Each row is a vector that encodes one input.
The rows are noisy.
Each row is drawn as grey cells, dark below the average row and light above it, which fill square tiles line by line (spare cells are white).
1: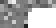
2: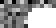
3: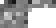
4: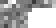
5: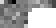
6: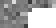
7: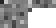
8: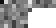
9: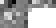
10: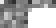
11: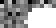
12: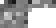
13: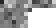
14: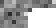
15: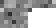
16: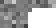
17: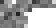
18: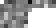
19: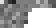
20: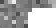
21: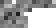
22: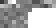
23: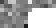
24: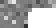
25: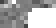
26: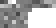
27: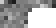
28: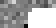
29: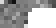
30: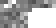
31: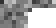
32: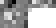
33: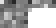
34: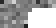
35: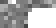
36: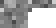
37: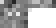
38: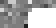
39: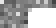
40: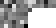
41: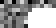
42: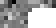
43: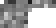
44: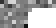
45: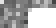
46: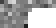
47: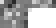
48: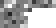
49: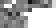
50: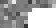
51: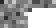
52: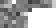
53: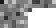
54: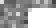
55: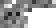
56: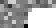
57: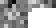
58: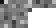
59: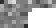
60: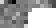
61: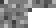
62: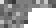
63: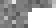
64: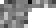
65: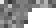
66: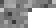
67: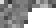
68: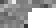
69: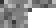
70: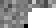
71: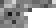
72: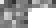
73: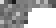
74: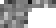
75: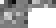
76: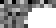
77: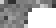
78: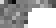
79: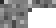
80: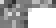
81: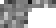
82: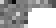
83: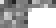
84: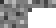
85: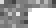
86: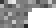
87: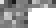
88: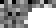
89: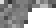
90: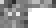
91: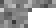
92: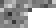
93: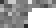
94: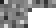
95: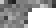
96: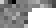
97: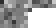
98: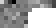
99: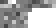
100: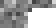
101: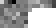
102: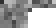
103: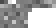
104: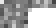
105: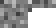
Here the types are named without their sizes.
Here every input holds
a list of points on a line.
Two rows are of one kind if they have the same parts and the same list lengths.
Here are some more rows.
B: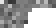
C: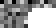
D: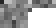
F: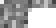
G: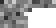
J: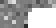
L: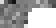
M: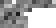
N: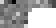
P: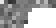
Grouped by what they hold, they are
B, F, L, N, P
C
D, G, J, M

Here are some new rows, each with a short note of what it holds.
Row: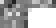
a list of one item
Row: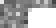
a list of one item
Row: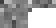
a list of two items
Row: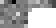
a list of one item
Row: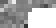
a list of two items
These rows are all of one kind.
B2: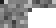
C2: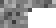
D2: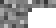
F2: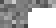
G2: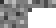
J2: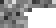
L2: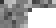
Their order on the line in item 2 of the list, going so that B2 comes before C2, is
D2, G2, F2, L2, B2, J2, C2.
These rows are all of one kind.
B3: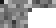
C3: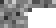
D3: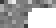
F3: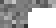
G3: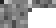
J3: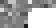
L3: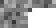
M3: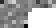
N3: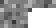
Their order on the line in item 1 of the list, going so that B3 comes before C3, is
F3, M3, D3, J3, B3, G3, N3, L3, C3.
